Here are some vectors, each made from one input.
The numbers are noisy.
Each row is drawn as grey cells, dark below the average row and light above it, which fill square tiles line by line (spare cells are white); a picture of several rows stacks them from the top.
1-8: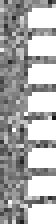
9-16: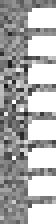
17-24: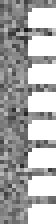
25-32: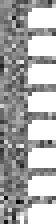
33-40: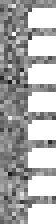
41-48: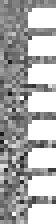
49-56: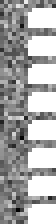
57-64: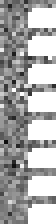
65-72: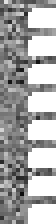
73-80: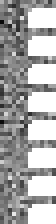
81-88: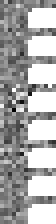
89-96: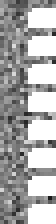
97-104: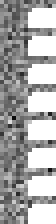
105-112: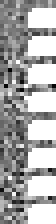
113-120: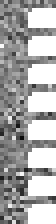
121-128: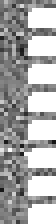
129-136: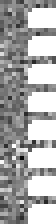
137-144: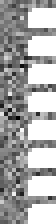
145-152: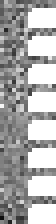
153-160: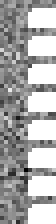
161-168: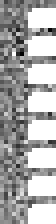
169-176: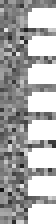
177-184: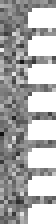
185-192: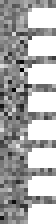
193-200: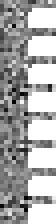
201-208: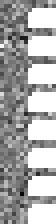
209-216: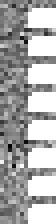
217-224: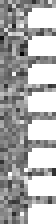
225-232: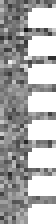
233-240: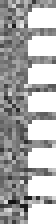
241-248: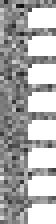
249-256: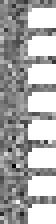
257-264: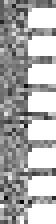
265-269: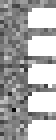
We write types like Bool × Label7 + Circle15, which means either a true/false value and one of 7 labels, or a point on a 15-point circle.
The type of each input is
Bool × Line6 + List2(Line7) × Tree11.
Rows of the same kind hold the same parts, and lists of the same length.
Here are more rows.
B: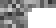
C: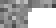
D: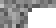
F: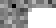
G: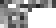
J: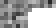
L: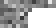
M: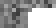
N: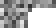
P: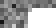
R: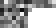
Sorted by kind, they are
B, J, N
C, D, F, P
G
L, M, R

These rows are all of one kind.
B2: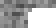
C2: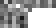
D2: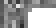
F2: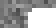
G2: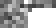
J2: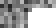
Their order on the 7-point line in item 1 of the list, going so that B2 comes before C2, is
G2, J2, D2, F2, B2, C2.
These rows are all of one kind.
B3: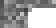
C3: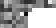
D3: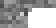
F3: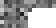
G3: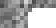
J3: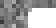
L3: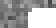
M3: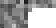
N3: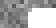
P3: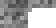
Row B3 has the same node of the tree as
C3, D3, G3 and J3.
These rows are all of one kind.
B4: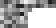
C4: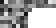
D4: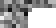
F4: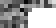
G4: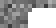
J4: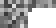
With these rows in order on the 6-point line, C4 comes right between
B4 and F4.
